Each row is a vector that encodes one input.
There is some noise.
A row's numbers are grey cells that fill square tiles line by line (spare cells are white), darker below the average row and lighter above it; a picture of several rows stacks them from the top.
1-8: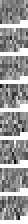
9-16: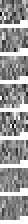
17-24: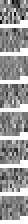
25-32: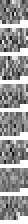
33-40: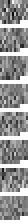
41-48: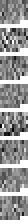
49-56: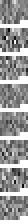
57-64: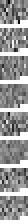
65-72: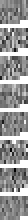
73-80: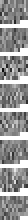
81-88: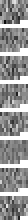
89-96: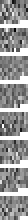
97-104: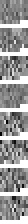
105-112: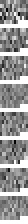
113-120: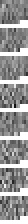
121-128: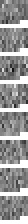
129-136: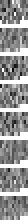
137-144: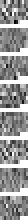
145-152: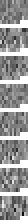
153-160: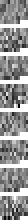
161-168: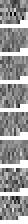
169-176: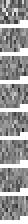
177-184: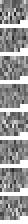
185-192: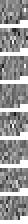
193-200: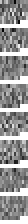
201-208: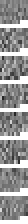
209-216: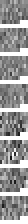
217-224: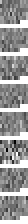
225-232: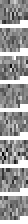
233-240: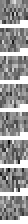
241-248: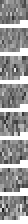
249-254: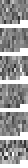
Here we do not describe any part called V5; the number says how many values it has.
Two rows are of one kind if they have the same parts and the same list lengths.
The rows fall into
4 kinds.
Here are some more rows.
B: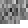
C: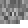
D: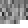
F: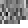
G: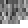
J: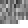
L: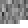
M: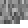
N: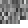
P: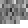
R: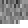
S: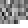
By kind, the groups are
B, F, G, N, P
C, M, S
D, L
J, R

